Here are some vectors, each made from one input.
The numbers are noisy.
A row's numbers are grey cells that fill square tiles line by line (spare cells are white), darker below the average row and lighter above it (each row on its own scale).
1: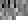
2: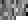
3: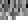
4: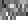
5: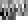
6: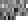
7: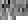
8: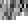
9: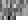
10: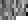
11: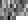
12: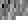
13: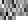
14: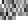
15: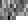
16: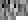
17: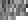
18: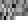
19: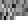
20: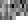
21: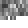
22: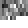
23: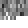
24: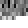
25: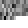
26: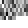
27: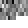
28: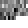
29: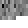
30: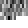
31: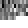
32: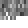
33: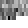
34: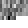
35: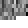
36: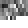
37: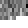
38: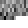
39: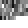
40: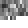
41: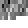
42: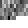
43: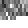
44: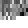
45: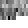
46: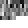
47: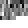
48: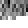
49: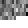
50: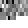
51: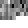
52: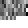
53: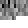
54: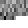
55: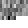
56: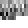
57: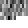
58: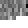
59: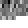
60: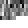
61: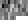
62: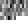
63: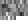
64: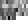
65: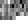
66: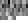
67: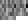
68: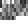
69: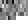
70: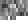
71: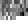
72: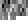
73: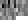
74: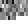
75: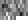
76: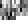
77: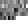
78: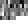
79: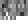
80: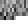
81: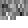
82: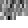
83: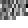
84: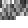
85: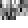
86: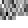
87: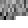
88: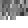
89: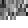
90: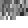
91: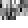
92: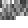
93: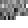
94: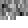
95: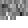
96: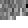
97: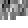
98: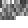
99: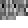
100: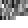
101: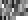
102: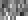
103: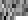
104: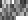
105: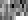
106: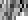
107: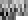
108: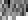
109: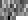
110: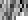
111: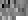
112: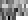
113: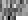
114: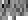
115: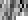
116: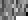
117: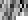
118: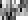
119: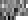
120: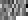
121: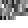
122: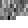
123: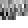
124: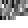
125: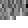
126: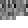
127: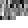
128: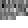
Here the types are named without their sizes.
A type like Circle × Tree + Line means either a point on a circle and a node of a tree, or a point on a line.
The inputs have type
Bool × Bool × Bool × Bool + (Circle + Unit) × Line.
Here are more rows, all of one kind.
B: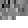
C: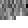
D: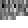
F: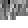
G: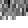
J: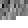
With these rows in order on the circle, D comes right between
B and J.
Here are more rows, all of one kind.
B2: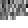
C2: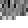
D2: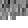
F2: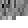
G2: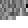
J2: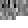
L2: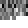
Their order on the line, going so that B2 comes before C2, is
L2, G2, B2, J2, D2, F2, C2.
